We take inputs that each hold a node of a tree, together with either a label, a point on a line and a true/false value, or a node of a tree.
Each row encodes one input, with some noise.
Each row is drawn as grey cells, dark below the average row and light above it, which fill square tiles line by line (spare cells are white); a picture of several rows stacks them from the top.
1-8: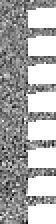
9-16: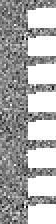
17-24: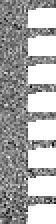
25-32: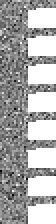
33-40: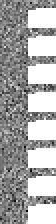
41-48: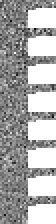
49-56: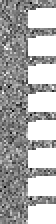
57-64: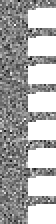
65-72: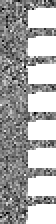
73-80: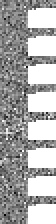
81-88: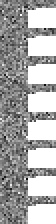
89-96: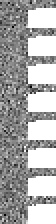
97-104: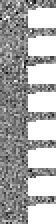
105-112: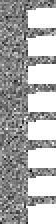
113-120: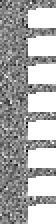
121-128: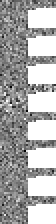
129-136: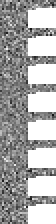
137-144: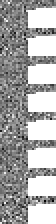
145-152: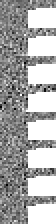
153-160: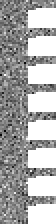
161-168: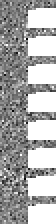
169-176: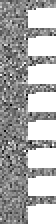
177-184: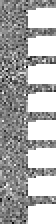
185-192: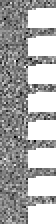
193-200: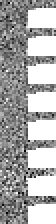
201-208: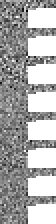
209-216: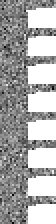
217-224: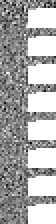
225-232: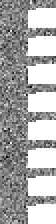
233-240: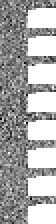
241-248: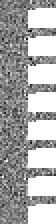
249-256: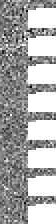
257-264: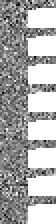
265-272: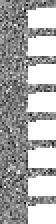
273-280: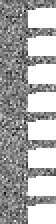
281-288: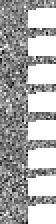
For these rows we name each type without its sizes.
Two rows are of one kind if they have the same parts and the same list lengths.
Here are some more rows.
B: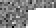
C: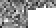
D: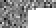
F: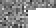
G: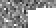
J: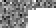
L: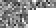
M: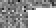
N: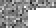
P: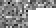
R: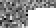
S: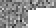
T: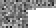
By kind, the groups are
B, D, F, J, L, N, P, R, S
C, G, M, T

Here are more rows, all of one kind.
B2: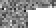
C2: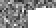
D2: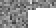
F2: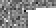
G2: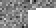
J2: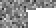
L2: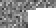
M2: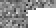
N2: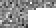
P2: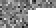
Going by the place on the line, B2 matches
G2, J2, L2 and P2.
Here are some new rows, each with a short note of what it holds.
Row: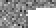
a label, a point on a line, a node of a tree and a true/false value
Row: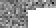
a label, a point on a line, a node of a tree and a true/false value
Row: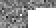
a label, a point on a line, a node of a tree and a true/false value
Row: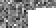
a label, a point on a line, a node of a tree and a true/false value
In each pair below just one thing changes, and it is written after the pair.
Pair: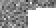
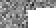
the label
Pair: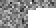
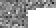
the label
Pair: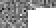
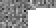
the true/false value
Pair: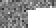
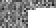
the node of the tree
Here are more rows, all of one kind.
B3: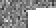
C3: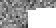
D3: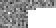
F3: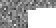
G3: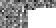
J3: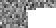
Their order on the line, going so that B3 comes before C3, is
J3, D3, B3, C3, G3, F3.
